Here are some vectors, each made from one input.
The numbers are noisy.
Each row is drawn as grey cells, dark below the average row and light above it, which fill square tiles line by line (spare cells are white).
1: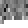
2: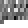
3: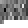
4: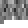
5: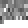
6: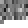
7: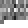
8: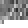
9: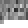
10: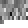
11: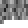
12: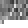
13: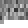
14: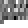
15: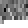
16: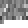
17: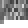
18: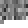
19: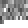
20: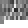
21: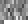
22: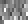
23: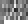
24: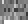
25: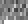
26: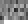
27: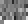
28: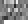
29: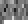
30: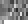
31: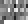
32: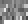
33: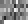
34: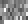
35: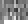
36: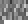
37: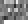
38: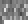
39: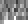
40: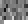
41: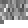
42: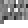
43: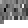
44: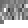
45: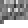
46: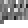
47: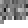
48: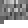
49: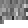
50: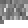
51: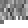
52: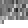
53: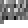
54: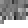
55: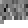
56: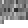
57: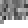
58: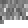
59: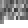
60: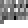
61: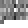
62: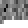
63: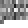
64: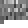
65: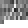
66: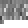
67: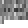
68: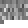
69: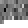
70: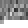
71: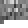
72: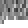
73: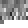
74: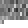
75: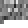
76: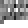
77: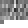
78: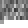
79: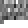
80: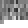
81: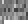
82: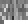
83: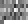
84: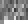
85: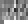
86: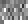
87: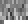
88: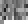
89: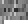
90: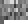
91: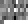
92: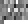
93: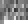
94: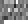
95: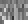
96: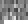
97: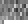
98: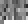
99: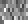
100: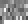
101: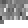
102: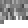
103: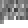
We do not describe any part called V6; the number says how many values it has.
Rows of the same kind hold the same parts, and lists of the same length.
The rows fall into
2 kinds.
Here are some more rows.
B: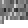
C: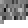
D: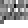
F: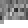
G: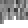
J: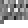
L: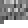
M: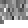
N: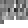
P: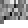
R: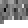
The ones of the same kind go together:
B, F, G, M, N
C, D, J, L, P, R

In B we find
a true/false value and a value of V6.
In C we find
a point on a 5-point line and a true/false value.
